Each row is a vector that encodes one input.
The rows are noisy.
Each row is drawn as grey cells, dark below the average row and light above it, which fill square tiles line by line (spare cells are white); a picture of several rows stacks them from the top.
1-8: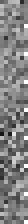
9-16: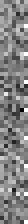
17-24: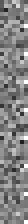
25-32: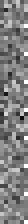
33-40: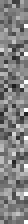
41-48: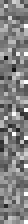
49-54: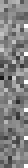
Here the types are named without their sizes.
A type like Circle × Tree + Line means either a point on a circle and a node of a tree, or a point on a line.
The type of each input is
Bool × (Tree + Unit).
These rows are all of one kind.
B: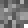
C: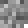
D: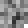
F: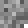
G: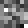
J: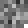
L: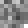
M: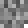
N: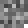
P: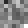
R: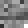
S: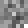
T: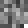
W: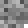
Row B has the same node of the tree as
D, G, L and P.
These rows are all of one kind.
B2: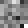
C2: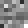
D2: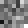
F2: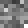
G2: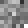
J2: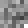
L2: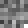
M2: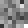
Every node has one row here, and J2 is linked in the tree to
B2, D2, L2 and M2.
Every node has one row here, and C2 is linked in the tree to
M2.
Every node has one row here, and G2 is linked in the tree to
B2.
